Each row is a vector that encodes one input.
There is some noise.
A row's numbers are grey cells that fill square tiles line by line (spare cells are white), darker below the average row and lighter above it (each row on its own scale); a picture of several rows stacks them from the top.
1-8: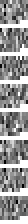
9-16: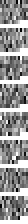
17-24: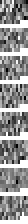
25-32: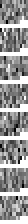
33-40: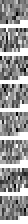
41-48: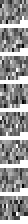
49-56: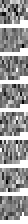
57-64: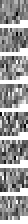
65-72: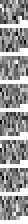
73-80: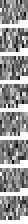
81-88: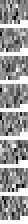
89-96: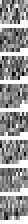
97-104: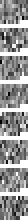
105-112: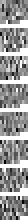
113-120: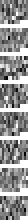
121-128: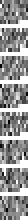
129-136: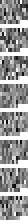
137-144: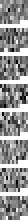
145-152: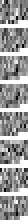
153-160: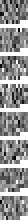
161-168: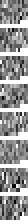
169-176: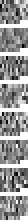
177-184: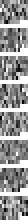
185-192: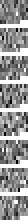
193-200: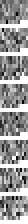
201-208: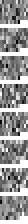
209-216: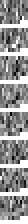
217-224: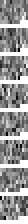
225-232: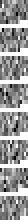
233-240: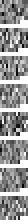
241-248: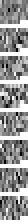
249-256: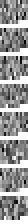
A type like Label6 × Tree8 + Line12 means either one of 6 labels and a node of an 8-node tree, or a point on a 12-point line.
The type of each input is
Bool × Bool × Bool × Bool × Tree17 + Tree7 + Unit.
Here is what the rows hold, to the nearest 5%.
A few of them hold a fixed value. About 10% of them hold a node of a 7-node tree. The rest hold a node of a 17-node tree and four true/false values.
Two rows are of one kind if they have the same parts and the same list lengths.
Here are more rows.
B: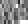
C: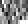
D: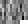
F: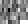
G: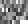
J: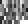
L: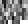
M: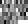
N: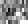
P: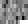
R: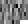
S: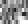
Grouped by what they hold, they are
B, C, D, J, L, M, P, R
F, G
N, S

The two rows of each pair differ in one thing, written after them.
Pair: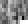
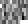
the node of the tree
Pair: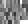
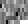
the node of the tree
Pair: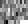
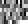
one of the four true/false values
